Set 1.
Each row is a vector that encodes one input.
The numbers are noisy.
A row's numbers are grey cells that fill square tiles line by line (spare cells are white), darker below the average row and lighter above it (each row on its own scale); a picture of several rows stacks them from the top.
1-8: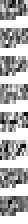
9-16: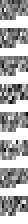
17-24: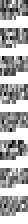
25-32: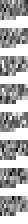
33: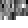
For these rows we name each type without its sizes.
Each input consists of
a point on a line.
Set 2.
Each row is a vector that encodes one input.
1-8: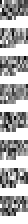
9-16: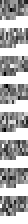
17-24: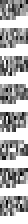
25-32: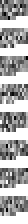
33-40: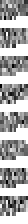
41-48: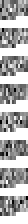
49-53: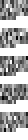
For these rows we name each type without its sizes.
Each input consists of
four true/false values.
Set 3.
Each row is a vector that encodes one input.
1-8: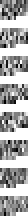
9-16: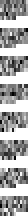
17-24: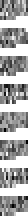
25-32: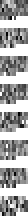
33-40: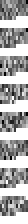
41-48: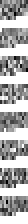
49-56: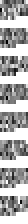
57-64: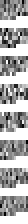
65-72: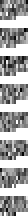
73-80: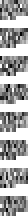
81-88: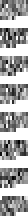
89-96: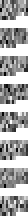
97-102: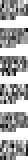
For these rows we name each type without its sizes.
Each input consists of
four true/false values.
